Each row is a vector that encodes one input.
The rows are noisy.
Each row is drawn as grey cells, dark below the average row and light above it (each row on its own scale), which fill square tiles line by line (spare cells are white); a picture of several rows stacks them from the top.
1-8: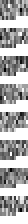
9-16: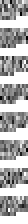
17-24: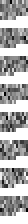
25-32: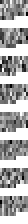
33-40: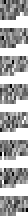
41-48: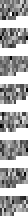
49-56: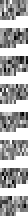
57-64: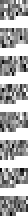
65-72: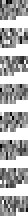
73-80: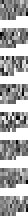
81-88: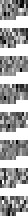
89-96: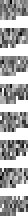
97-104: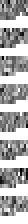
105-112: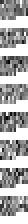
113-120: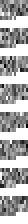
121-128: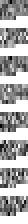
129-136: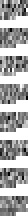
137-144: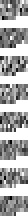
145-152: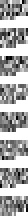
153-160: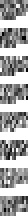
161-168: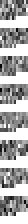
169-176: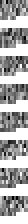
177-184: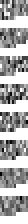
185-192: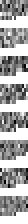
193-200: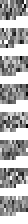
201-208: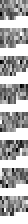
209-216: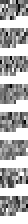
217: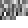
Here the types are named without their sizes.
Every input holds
two labels and a point on a line.
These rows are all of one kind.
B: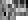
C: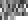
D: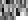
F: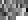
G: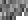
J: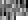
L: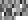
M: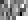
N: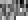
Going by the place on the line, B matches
L and M.
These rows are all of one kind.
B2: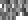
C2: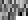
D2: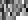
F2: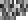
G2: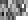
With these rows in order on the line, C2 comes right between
B2 and D2.
